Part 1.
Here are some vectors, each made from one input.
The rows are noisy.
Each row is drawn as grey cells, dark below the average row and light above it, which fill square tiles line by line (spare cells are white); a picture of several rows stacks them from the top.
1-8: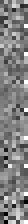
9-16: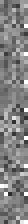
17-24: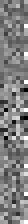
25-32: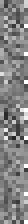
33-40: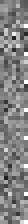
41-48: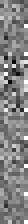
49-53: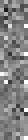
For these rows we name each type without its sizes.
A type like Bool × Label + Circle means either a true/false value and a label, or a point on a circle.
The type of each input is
Bool × Circle + Unit.
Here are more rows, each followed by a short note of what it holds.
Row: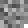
a point on a circle and a true/false value
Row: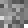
a fixed value
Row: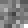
a point on a circle and a true/false value
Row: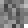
a point on a circle and a true/false value
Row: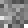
a fixed value
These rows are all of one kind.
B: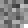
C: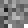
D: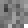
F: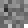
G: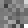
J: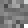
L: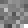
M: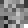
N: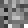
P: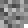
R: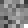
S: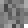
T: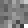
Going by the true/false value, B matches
L, M, P and R.
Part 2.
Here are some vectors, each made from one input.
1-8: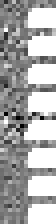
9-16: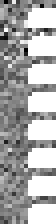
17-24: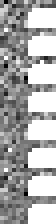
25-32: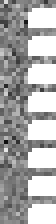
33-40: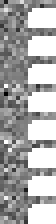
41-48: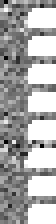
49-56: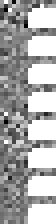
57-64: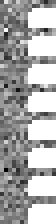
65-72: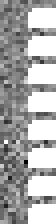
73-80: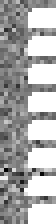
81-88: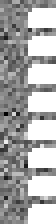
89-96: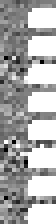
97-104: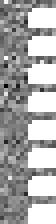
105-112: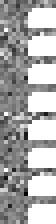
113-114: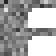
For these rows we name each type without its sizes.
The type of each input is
Label × Tree.
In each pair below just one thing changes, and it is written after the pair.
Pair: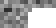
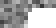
the label
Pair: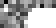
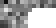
the label
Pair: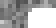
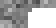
the label
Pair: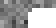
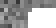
the label
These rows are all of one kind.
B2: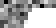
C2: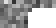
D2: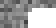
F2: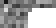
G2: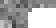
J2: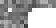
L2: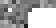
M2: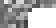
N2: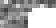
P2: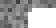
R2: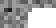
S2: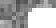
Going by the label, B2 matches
C2, J2, L2 and M2.
